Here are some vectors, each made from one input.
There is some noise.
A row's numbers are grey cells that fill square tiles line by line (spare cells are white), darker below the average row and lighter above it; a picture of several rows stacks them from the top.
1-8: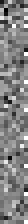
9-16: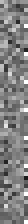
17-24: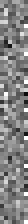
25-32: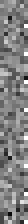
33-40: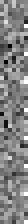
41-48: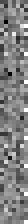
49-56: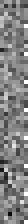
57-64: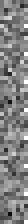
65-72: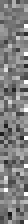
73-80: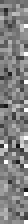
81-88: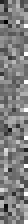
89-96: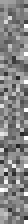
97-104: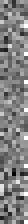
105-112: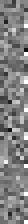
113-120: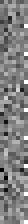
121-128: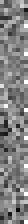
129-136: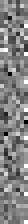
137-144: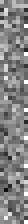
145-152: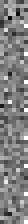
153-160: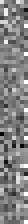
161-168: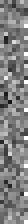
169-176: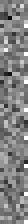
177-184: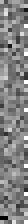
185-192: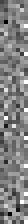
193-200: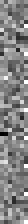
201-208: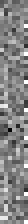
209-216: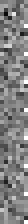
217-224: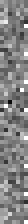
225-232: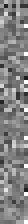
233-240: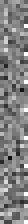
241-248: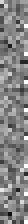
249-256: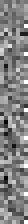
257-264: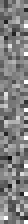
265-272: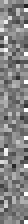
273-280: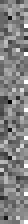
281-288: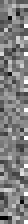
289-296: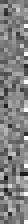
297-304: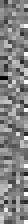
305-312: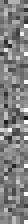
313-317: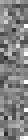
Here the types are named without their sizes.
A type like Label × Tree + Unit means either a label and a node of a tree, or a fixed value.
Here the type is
(Bool × Bool × Bool × Bool + Unit) × (Circle + Unit).
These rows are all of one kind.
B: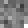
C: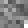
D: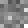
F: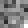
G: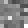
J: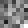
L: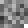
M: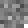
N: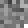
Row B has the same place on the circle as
C, G and M.
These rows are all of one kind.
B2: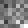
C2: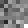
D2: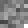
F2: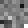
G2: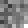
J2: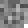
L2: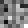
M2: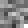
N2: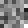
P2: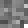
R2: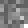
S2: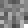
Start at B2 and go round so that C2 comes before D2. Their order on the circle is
B2, C2, L2, R2, G2, J2, P2, F2, D2, M2, N2, S2.
